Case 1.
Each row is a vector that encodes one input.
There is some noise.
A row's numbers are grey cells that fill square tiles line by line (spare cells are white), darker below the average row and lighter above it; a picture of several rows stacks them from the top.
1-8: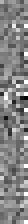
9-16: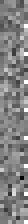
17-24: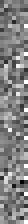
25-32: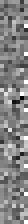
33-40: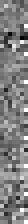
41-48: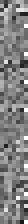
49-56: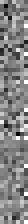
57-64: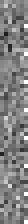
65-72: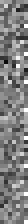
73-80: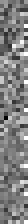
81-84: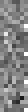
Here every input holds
either a point on a 4-point line, or a point on a 5-point line and a point on an 8-point line.
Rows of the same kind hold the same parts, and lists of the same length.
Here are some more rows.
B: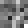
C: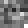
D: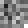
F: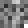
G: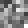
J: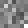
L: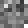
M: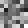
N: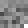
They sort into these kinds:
B, D, F, G
C, J, L, M, N

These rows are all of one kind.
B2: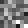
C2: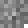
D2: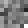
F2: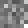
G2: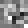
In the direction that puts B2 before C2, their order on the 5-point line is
B2, C2, G2, D2, F2.
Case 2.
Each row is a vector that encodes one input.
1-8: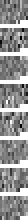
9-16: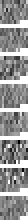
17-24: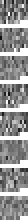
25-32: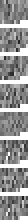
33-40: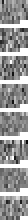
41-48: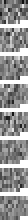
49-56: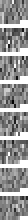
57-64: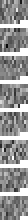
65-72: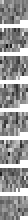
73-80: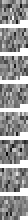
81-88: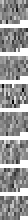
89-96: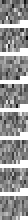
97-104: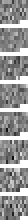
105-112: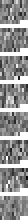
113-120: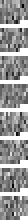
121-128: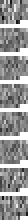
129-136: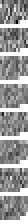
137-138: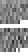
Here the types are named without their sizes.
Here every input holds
either a fixed value, or a node of a tree, or four true/false values.
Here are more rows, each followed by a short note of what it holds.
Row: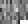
a fixed value
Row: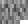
four true/false values
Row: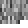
a fixed value
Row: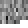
four true/false values
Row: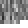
a fixed value
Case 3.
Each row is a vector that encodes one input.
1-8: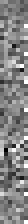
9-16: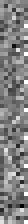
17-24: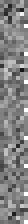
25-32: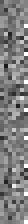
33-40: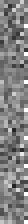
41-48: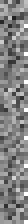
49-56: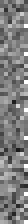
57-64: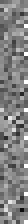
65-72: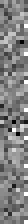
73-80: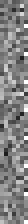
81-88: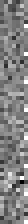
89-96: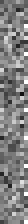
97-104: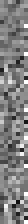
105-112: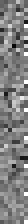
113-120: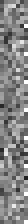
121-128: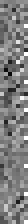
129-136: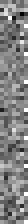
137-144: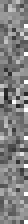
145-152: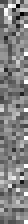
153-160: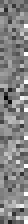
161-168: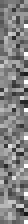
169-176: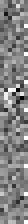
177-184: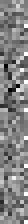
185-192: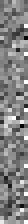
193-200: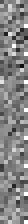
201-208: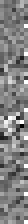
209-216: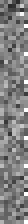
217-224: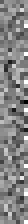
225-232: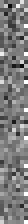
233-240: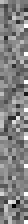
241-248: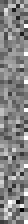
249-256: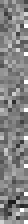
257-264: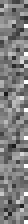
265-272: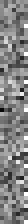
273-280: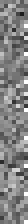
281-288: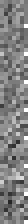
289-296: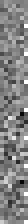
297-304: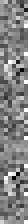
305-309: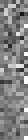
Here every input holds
either a point on a 9-point circle, or a point on a 13-point circle, or a fixed value.
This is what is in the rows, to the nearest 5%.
About 45% of them hold a point on a 9-point circle. About 50% of them hold a point on a 13-point circle. The rest hold a fixed value.
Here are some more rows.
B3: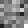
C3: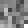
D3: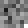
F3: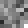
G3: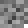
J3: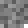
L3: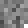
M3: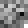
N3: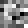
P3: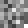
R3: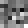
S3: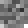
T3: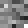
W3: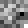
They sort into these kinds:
B3, D3, G3, N3, P3
C3, F3, J3, L3, M3, R3, S3, W3
T3

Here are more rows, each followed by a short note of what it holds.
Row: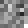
a point on a 13-point circle
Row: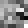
a fixed value
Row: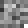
a point on a 13-point circle
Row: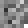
a point on a 13-point circle
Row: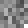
a point on a 9-point circle
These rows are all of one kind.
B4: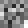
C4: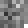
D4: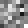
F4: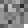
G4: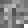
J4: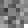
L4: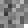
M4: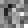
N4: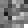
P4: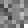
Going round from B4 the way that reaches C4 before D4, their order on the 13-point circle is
B4, J4, P4, G4, C4, N4, L4, M4, D4, F4.
